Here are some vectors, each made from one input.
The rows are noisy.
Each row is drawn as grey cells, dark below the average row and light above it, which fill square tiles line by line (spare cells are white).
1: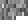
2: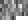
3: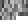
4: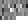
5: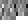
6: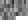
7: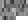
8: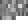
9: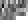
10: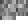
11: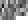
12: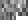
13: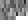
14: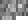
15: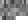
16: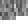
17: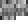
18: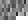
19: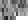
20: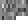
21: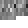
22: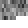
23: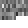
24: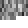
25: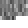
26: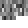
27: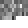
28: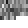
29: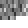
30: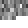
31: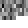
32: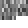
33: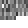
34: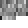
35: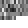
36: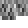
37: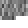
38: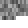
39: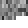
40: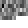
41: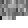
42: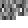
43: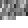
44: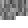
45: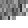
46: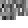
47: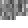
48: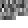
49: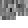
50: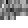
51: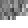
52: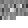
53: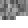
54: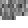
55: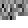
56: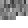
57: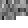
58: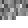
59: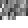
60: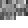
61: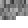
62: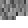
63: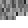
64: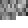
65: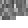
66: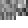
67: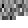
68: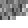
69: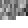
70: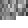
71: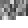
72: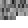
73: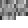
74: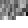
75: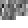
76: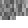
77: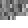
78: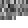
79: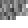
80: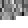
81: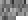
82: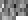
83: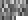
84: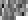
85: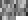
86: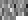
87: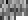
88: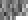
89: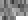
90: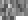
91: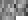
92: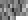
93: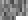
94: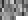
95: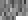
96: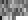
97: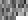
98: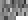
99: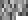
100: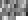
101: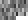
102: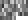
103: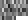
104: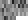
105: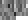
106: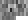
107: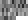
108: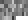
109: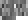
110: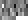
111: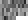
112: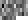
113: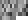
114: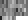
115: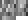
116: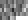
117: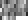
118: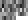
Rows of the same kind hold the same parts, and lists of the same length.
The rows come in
2 kinds.
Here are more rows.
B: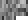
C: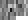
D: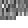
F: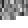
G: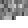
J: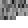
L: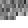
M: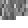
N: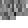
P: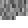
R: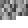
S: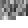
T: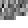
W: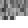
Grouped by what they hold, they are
B, D, F, G, R, S
C, J, L, M, N, P, T, W

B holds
a node of each of two 12-node trees.
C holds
a point on an 8-point line and a node of a 12-node tree.
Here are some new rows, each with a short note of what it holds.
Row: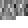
a node of each of two 12-node trees
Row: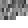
a point on an 8-point line and a node of a 12-node tree
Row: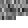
a node of each of two 12-node trees
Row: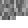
a point on an 8-point line and a node of a 12-node tree
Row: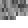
a point on an 8-point line and a node of a 12-node tree
